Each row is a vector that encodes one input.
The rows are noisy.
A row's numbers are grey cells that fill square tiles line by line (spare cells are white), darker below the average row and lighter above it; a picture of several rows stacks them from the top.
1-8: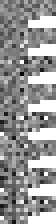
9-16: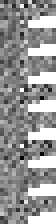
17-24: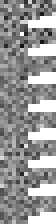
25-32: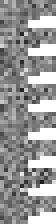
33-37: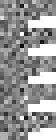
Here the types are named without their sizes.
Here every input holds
a point on a line and a true/false value.
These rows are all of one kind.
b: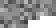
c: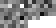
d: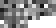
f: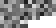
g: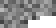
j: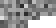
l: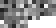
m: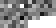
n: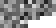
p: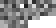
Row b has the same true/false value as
g and j.
